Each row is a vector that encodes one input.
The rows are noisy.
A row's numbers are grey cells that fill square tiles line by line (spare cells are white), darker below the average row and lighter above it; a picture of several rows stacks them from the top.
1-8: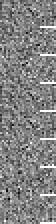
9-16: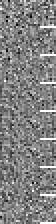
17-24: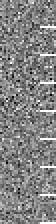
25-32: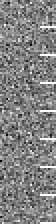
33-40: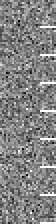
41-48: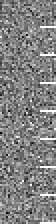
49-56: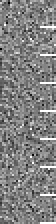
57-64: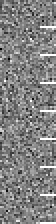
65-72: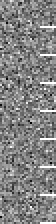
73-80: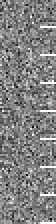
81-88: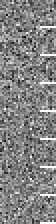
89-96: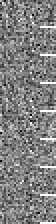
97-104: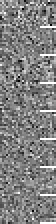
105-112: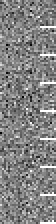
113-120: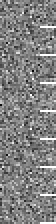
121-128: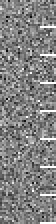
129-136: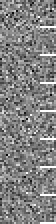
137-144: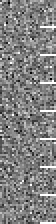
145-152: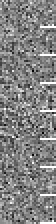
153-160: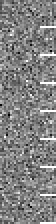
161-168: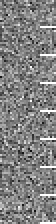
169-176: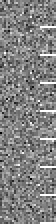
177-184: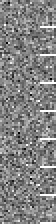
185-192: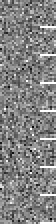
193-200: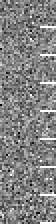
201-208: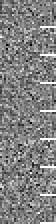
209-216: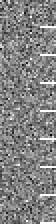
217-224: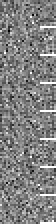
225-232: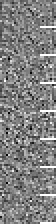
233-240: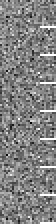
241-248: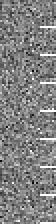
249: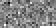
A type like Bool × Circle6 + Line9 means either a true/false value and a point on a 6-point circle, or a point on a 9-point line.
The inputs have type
Circle13 + Label8.
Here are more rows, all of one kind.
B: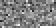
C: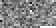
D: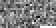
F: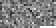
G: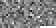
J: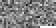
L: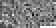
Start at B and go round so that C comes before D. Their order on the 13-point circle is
B, C, J, D, L, F, G.
